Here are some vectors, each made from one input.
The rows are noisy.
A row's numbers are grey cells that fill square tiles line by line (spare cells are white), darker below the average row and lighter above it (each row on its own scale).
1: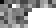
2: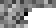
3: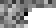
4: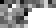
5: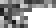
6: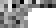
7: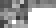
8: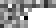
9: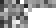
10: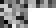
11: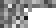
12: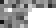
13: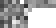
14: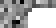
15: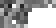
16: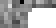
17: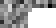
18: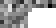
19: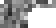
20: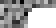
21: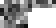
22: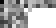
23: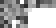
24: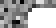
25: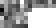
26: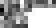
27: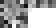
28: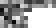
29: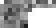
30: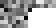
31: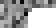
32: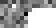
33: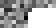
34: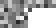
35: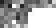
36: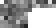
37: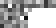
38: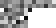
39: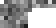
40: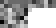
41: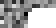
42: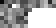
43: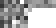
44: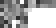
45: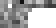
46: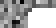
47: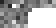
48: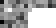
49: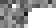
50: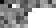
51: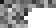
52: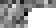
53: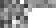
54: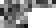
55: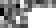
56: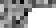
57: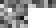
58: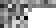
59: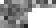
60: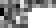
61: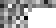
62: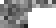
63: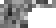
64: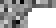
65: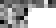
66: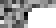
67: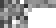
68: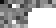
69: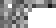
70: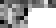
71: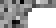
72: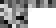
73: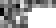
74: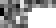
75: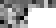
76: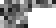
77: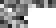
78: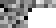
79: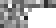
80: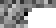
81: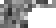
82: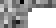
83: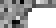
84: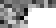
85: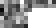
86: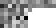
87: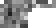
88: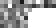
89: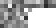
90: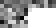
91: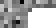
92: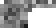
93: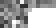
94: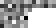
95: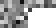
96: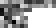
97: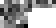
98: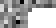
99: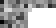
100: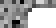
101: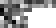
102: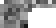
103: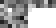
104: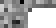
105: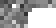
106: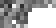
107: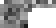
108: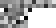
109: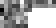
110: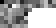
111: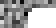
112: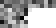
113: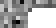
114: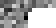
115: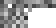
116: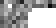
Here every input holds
either a point on a 10-point circle and a point on an 11-point line, or a point on a 7-point line.
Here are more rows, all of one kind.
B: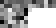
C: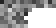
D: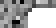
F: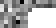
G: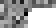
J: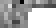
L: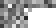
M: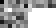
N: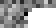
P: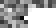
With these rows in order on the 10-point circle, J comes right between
F and L.
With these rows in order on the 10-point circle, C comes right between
B and N.
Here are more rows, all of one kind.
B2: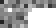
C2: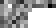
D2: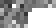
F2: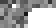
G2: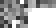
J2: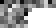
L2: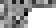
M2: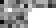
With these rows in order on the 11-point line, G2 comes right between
D2 and F2.
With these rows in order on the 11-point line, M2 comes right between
C2 and J2.
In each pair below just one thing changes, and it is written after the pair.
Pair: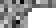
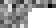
the place on the 10-point circle
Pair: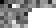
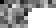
the place on the 11-point line
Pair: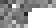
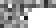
the place on the 10-point circle
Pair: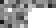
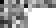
the place on the 11-point line
